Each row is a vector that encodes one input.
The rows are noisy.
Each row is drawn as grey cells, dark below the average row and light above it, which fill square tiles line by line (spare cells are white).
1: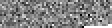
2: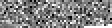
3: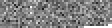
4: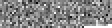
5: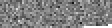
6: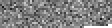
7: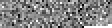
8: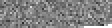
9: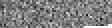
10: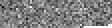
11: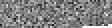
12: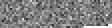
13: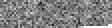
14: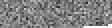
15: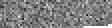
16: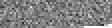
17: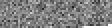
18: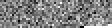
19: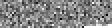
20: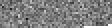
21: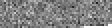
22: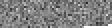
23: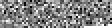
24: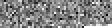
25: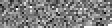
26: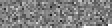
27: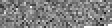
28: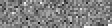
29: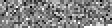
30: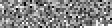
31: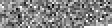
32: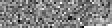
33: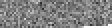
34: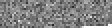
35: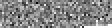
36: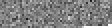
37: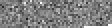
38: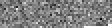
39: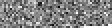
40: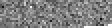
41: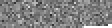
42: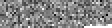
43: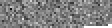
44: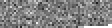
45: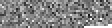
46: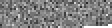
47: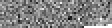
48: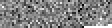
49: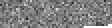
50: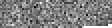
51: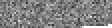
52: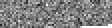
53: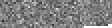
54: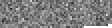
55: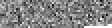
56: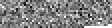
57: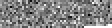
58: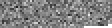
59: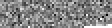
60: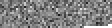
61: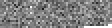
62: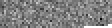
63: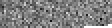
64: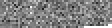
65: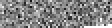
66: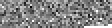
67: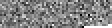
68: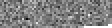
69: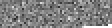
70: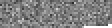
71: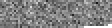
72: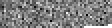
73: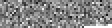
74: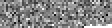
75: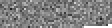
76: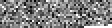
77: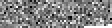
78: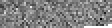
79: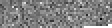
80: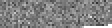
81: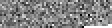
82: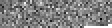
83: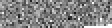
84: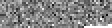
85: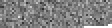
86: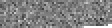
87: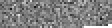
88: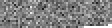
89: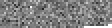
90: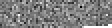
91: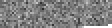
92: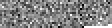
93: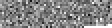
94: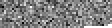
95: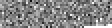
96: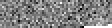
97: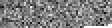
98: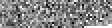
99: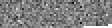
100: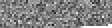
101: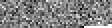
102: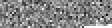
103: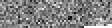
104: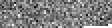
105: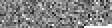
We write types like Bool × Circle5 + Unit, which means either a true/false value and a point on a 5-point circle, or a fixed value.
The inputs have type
(Circle5 + Unit) × Label9 + Circle11.
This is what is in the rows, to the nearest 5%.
About 40% of them hold a point on an 11-point circle. The rest hold one of 9 labels, together with either a point on a 5-point circle, or a fixed value.
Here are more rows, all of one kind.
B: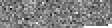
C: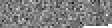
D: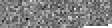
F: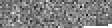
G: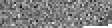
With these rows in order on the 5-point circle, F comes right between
C and D.
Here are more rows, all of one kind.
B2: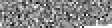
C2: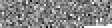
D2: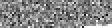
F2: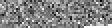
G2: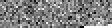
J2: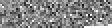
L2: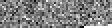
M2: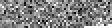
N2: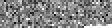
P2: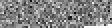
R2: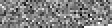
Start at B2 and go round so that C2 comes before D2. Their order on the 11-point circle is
B2, C2, P2, M2, G2, L2, R2, J2, F2, N2, D2.
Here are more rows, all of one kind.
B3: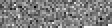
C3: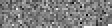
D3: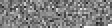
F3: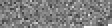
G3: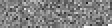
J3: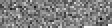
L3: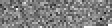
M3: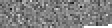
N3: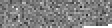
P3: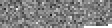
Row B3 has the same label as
D3, G3 and J3.
